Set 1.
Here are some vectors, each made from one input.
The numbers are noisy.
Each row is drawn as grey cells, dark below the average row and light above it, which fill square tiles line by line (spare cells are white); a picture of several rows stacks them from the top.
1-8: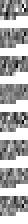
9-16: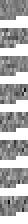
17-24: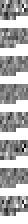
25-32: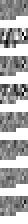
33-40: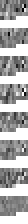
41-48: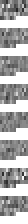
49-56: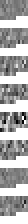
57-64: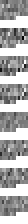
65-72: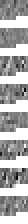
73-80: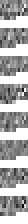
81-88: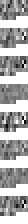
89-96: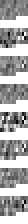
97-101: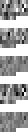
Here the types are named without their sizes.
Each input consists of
either a fixed value, or a node of a tree.
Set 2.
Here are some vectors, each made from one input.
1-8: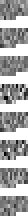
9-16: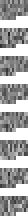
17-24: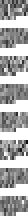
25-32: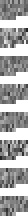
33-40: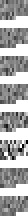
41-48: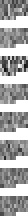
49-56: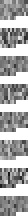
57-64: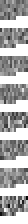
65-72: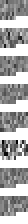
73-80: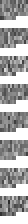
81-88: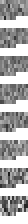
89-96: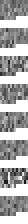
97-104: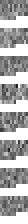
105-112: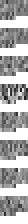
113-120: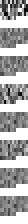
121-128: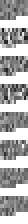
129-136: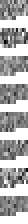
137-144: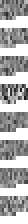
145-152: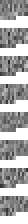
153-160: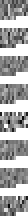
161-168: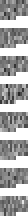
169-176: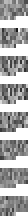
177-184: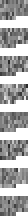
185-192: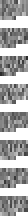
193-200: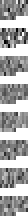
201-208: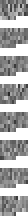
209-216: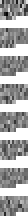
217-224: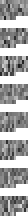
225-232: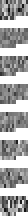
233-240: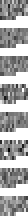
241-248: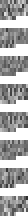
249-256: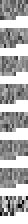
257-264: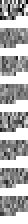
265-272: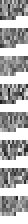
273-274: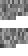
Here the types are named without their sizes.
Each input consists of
a label.
